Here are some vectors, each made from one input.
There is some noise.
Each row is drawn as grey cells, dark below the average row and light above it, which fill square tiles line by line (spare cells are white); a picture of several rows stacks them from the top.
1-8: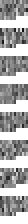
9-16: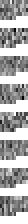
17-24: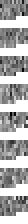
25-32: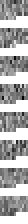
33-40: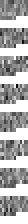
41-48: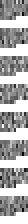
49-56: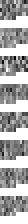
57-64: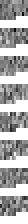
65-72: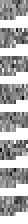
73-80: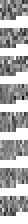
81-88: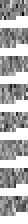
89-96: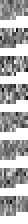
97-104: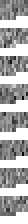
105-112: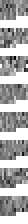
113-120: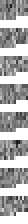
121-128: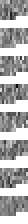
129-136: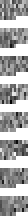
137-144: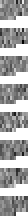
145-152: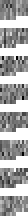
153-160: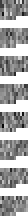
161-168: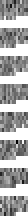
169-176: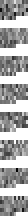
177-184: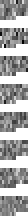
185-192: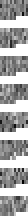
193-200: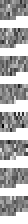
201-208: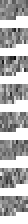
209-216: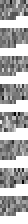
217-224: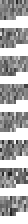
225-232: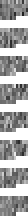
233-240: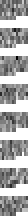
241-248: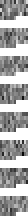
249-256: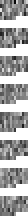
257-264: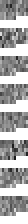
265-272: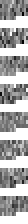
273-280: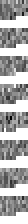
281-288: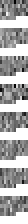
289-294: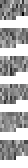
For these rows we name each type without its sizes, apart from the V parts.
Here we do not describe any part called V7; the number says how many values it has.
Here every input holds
a point on a circle and a point on a line, together with either a point on a line, or a value of V7.
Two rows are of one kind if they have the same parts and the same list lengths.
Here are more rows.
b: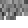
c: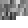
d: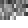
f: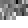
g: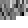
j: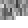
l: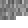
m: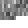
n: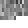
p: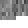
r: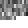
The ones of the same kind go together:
b, c, g, m, p
d, f, j, l, n, r

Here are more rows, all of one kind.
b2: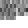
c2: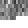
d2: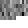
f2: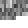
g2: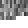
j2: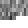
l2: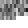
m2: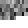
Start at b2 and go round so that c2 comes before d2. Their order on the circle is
b2, f2, c2, m2, l2, g2, d2, j2.
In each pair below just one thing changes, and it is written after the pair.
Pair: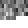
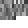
the place on the line
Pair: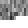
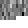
the value of V7
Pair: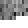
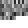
the place on the line
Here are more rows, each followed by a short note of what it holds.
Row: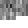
a point on a circle, a point on a line and a value of V7
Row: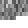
a point on a circle, a point on a line and a value of V7
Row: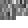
a point on a circle, a point on a line and a value of V7
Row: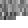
a point on a circle, a point on a line and a value of V7
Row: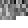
a point on a circle, a point on a line and a value of V7
